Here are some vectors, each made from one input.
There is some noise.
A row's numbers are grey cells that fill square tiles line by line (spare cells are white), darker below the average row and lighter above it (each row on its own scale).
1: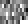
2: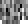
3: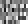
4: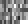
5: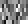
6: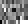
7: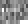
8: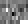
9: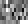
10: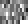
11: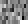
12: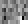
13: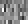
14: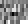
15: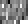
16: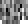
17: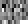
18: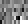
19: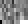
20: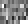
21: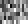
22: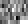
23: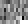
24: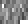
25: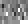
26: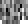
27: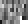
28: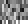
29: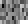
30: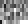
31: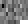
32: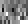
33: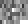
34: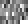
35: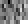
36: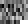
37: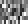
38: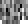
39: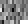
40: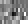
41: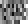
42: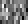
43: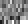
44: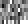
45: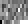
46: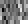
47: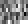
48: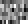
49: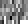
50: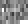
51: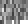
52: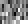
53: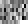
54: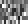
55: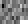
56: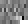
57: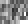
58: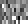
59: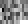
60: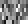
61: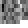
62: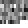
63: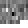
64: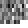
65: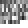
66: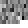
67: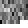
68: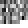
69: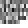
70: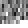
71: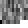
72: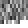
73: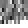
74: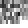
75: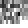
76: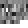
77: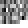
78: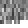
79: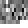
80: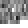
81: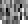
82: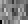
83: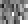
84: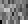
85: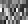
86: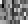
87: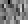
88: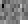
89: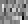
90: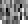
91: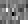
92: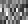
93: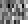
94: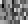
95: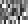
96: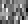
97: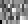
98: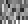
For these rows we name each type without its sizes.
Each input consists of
either a fixed value, or two labels.
